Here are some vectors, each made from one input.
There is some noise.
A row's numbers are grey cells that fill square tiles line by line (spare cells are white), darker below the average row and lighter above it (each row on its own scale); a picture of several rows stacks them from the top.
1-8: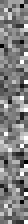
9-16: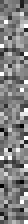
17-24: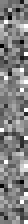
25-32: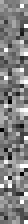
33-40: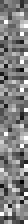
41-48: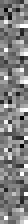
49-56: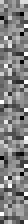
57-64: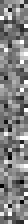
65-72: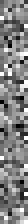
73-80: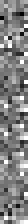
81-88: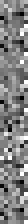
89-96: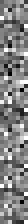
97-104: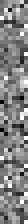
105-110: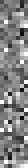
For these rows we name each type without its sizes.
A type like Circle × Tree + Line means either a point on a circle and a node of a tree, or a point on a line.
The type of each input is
Bool × Line × (Line × Line + Unit).
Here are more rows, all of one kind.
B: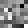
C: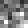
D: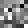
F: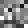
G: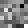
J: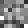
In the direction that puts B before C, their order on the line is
G, B, D, F, C, J.
